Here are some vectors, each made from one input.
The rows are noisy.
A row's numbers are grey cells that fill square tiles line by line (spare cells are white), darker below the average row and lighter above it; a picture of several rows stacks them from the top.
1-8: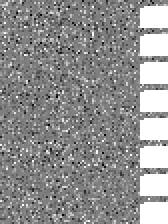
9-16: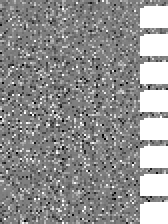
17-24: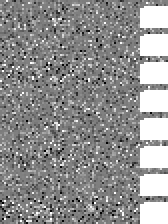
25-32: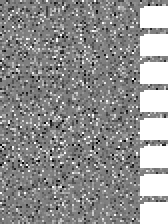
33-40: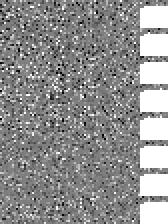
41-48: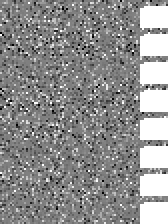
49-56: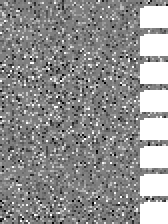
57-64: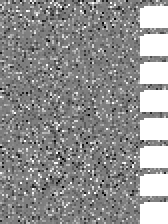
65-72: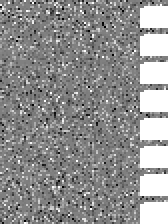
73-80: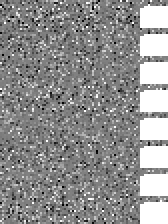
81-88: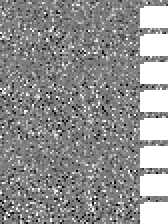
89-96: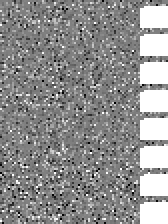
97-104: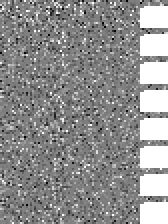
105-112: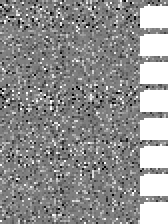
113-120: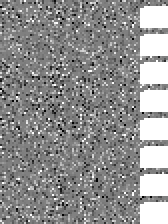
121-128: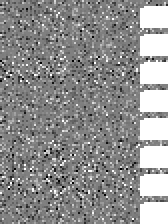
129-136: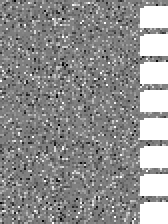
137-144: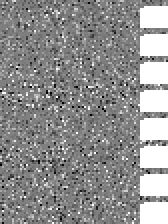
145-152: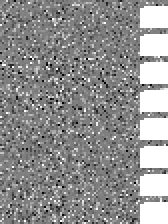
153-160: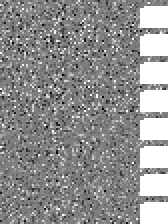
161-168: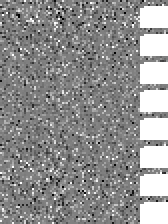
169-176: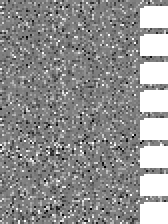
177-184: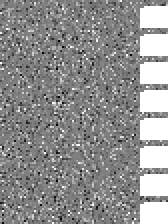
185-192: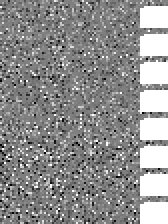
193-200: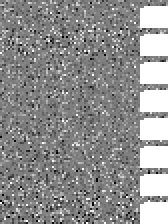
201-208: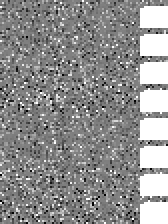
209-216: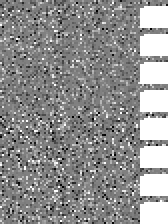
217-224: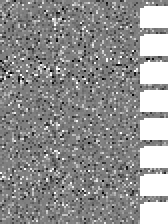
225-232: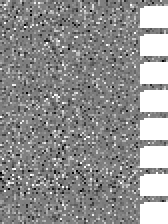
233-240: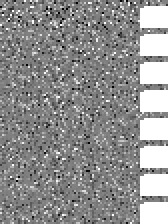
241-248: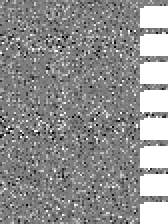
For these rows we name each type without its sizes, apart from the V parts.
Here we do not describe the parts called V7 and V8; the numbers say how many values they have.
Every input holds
a label and a point on a line, together with either a label and a value of V7, or a value of V8.
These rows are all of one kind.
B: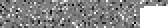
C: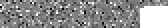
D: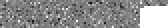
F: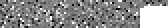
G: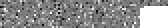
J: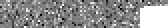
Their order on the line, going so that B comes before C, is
F, B, D, G, J, C.
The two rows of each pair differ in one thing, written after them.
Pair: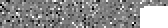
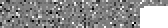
the value of V7
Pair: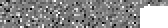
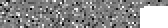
the value of V7
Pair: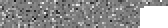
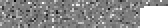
one of the two labels
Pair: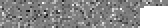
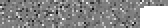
the place on the line
